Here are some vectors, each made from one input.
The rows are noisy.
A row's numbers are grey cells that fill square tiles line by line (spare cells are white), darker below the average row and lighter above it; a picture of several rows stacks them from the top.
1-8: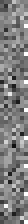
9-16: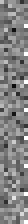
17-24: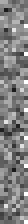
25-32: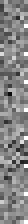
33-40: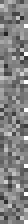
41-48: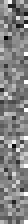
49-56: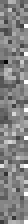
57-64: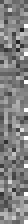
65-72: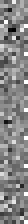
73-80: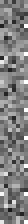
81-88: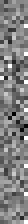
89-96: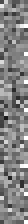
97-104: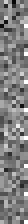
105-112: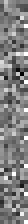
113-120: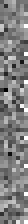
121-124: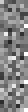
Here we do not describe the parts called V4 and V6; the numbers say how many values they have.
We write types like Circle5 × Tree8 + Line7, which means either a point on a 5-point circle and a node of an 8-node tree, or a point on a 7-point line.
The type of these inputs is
(Bool × Bool × Bool + V4 × V6) × Label5.
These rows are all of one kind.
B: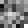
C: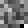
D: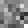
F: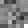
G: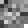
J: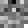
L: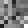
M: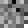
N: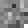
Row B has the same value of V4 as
F and M.
